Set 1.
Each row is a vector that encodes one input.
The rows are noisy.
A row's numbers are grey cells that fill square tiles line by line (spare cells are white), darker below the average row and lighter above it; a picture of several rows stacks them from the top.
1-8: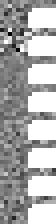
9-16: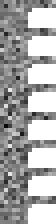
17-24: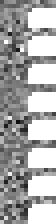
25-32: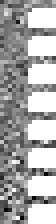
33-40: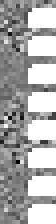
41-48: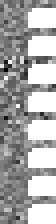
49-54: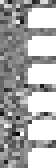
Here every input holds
a node of a 10-node tree.
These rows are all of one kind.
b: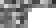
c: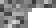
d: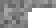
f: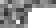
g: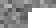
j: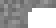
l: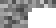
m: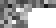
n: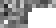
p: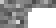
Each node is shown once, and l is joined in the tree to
b.
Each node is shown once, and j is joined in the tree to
b, g, m, n and p.
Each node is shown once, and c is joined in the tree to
g.
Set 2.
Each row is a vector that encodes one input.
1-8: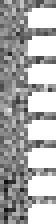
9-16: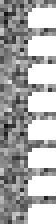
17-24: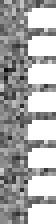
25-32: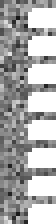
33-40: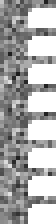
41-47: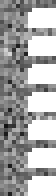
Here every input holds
a point on a 9-point line.
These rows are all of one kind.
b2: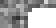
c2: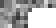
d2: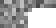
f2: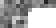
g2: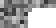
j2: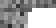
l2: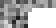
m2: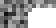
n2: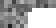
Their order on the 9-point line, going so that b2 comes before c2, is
m2, g2, f2, j2, n2, d2, b2, c2, l2.
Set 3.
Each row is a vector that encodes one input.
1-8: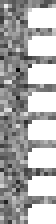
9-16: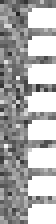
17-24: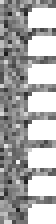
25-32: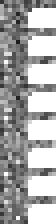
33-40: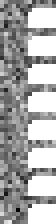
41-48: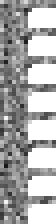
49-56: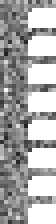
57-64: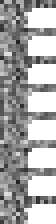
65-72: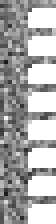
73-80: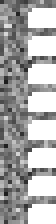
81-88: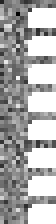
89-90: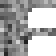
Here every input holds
a point on a 14-point line.
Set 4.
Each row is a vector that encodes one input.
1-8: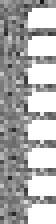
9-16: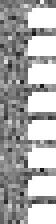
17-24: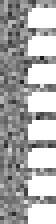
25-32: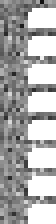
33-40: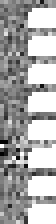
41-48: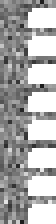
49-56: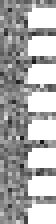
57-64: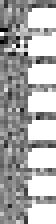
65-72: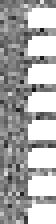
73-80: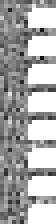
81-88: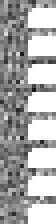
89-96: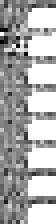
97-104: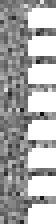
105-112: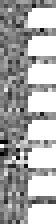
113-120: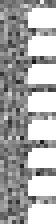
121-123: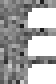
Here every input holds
either a fixed value, or three true/false values.
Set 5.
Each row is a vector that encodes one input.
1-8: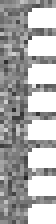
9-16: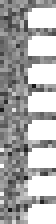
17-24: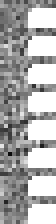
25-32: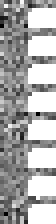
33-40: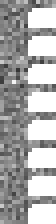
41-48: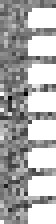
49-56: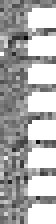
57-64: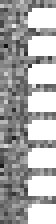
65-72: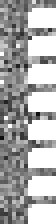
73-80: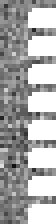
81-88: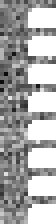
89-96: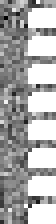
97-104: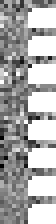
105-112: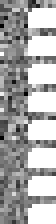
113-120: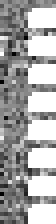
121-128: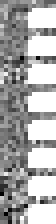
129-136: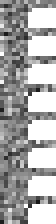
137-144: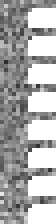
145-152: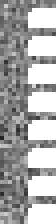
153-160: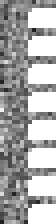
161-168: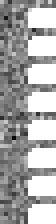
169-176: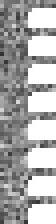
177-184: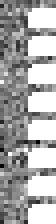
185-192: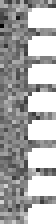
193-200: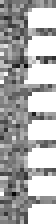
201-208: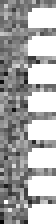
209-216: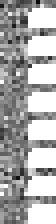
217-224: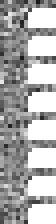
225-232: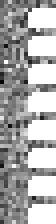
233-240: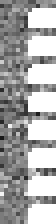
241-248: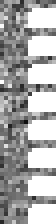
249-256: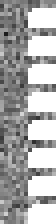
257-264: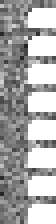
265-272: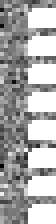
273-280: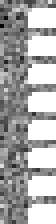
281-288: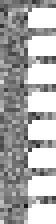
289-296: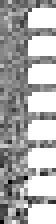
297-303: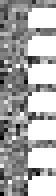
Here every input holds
four true/false values.
